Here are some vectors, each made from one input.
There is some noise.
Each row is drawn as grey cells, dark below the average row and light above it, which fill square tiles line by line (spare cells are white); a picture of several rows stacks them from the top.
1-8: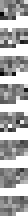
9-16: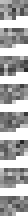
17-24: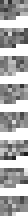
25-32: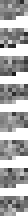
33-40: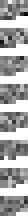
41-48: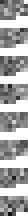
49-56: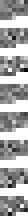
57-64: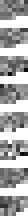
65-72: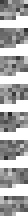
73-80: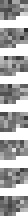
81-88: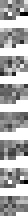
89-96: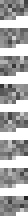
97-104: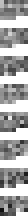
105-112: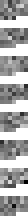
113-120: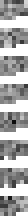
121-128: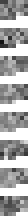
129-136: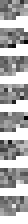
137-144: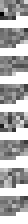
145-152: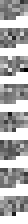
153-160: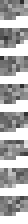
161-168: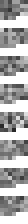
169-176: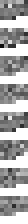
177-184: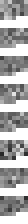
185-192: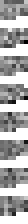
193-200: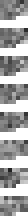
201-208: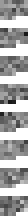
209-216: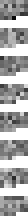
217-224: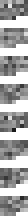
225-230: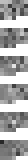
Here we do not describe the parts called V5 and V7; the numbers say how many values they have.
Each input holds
a point on a 4-point line and a value of V5, together with either three true/false values, or a value of V7.
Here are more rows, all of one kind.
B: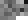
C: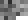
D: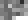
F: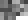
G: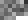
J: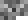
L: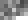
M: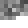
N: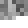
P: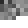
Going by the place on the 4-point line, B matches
C, F and G.
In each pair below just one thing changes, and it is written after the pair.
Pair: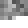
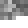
the place on the 4-point line
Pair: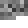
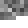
the value of V5
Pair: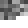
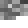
one of the three true/false values
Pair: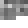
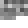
the place on the 4-point line
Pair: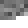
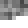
one of the three true/false values
